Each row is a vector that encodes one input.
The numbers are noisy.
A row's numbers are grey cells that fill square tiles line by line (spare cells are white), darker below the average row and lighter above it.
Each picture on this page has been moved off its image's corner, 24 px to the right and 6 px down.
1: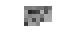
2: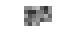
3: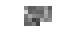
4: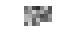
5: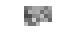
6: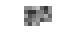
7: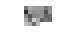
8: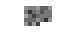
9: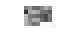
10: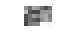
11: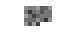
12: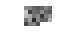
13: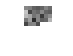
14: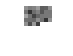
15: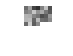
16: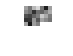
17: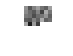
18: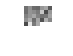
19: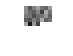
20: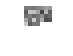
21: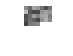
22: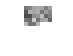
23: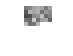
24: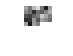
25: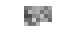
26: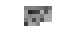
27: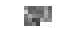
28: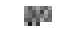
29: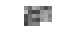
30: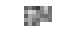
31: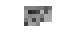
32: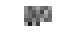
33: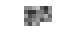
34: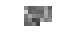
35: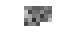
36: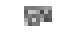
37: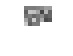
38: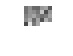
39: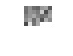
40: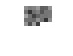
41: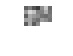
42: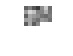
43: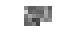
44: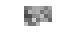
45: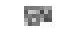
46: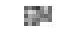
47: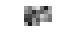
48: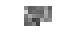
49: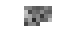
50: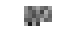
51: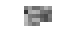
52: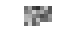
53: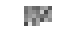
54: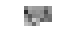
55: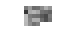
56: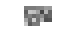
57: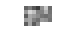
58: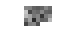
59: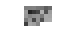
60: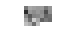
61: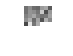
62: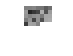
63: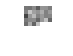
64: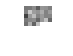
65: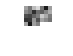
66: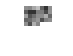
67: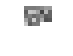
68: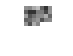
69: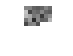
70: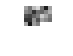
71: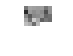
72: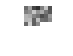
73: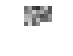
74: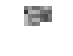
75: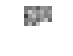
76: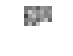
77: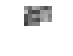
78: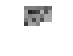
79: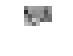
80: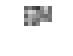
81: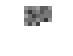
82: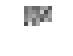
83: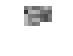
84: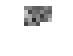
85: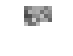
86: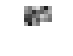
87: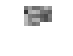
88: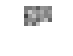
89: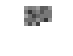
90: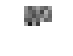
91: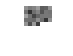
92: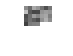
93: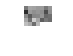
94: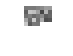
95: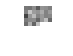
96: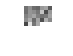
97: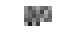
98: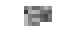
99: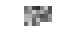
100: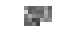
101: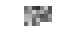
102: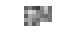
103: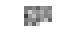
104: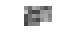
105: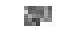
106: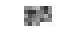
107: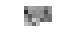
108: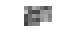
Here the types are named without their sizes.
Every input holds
four true/false values.
